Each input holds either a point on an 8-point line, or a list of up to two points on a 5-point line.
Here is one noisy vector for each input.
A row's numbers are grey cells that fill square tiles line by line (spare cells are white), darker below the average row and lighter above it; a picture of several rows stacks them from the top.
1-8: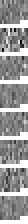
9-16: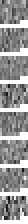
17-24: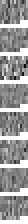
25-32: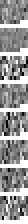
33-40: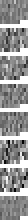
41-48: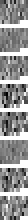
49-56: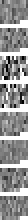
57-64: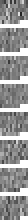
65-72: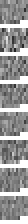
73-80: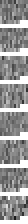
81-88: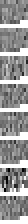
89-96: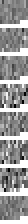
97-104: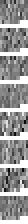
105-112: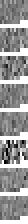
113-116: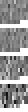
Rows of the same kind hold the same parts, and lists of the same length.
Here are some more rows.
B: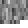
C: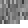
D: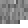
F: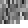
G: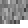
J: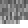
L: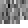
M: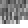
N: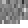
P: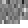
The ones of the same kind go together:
B, C, F
D, G, L
J, M
N, P

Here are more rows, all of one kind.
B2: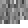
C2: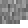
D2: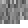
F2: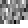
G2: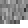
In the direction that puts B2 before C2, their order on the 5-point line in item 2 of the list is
G2, F2, D2, B2, C2.
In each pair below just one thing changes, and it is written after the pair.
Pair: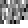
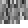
the place on the 5-point line in item 2 of the list
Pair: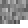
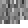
the place on the 5-point line in item 1 of the list
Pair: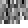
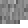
the place on the 5-point line in item 2 of the list
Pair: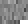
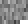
the place on the 5-point line in item 1 of the list
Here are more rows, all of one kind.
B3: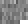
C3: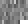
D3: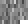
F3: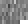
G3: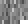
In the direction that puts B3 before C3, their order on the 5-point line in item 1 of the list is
B3, C3, D3, G3, F3.
